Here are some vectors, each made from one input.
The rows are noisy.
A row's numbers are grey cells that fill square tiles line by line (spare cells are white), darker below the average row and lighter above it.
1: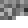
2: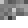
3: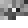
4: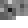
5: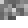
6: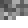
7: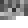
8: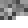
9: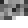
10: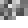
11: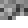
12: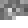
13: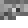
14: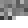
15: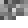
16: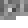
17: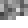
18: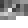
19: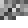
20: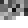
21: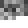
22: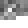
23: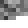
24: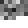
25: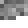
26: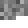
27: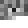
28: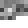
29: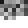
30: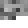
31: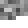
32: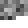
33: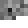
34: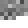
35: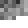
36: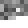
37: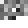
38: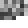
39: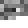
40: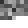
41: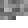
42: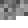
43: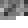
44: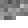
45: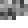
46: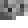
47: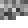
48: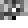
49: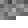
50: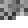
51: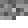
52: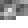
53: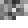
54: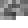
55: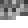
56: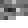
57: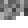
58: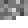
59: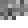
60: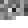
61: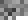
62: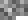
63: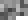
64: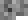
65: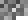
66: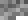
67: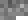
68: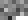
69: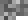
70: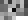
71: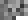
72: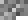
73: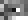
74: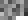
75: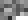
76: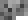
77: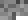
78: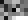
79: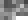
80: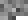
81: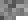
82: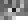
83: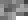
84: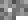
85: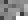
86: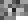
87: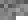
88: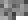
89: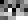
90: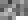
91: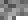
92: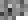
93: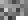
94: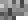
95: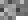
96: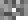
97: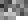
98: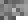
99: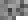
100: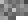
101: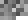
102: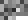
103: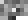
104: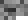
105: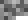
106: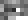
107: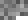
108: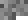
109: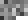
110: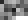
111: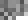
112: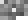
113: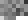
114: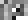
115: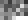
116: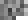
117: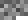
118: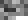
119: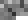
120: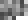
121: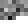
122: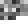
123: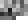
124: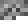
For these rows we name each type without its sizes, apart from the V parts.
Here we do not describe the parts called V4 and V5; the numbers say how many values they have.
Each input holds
either a point on a line and a value of V4, or a true/false value and a value of V5.
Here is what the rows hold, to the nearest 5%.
About 40% of them hold a point on a line and a value of V4. The rest hold a true/false value and a value of V5.
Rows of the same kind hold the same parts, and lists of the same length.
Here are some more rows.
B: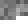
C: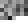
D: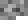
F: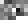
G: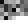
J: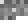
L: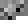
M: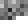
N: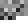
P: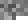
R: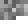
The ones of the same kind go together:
B, F, J, P, R
C, D, G, L, M, N

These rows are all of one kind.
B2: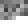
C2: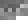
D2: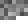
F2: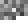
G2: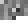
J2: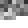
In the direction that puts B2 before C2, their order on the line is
B2, C2, D2, F2, G2, J2.
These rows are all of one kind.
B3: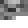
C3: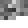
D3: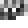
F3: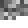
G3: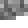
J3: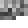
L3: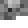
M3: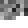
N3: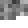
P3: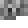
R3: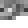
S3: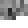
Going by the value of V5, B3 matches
D3 and L3.
